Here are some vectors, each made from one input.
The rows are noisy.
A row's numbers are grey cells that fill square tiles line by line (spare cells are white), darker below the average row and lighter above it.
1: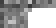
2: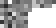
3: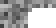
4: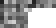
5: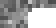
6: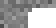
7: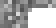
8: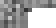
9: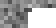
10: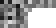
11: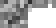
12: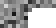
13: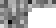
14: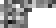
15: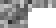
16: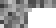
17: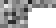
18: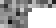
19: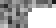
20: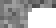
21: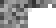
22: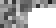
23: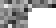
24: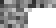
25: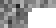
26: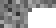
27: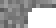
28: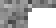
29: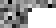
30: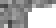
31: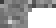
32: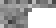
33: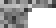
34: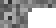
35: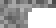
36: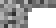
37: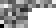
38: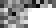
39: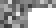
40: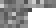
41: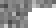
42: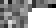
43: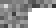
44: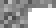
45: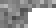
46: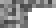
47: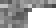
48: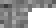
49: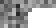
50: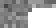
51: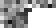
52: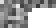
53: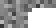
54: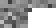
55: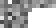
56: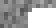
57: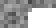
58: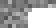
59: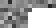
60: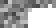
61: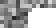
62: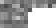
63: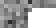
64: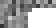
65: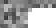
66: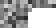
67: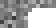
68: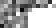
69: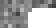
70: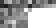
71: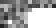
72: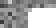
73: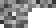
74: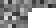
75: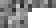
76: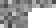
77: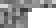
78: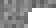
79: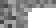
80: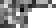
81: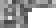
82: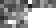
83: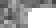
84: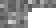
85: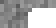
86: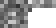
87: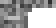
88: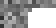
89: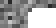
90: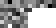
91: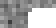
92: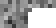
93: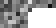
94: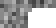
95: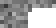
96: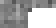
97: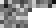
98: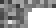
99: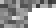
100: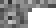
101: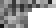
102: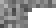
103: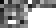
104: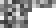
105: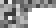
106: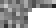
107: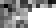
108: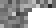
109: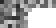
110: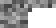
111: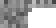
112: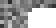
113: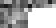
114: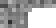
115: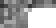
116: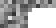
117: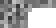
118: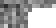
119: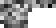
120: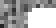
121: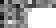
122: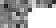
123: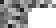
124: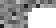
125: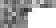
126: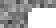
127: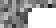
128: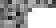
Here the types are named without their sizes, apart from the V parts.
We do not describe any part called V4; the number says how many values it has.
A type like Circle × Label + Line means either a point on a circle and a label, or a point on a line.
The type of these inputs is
(Bool × Bool × Bool + Unit) × Circle + (Label + Line) × V4.
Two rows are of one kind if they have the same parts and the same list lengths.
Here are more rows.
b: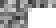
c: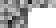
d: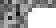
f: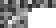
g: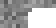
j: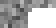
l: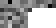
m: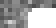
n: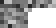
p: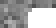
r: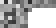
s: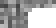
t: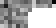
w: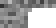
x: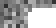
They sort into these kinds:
b, d, g, n, r, s, w
c, f, j, l, m, x
p
t

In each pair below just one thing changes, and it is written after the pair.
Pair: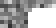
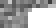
the value of V4
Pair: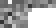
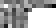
the place on the line
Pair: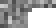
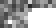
the value of V4
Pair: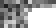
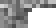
the place on the line
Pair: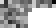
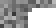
the value of V4
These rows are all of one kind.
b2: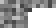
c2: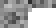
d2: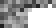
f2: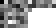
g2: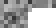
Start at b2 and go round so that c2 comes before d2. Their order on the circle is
b2, c2, f2, d2, g2.
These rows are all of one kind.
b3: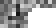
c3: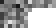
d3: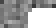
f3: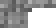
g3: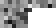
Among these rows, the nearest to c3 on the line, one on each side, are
d3 and g3.
